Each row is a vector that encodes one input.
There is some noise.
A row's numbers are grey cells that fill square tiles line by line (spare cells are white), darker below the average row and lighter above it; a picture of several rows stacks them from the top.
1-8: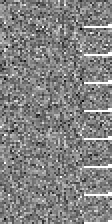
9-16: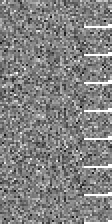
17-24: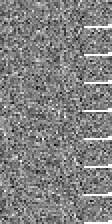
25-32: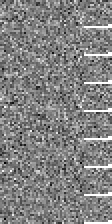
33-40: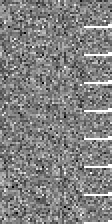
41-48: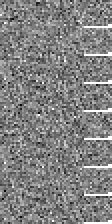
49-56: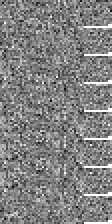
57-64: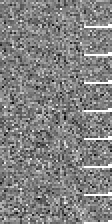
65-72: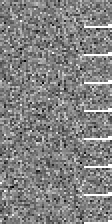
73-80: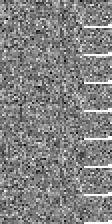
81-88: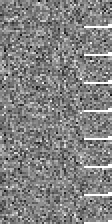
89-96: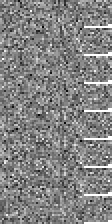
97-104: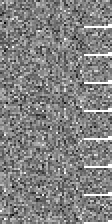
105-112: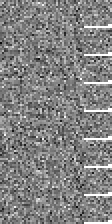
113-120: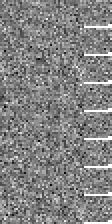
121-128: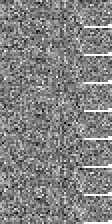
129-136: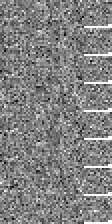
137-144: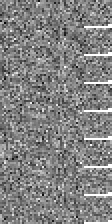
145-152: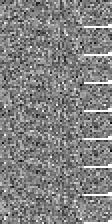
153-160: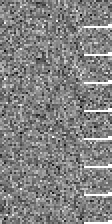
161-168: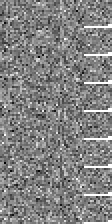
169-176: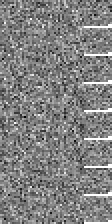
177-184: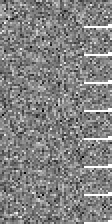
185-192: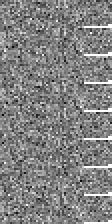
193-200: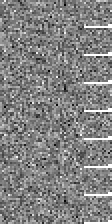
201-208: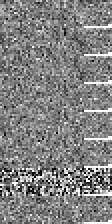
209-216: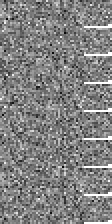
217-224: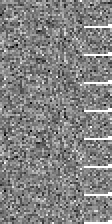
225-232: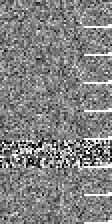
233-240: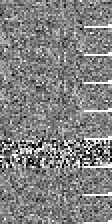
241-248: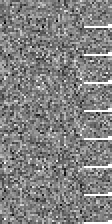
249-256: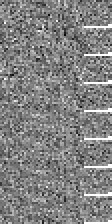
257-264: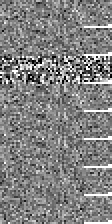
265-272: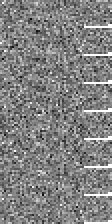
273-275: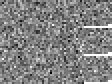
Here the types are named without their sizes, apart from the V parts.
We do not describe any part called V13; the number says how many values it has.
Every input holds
a list of items, each a true/false value and a value of V13.
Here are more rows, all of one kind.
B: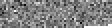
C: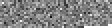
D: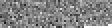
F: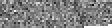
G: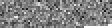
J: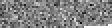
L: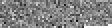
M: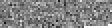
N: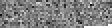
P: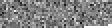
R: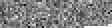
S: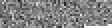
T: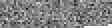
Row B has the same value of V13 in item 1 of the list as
D, J, L and P.
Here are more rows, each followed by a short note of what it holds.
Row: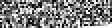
the empty list
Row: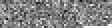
a list of one item
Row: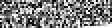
the empty list
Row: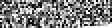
the empty list
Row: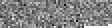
a list of two items
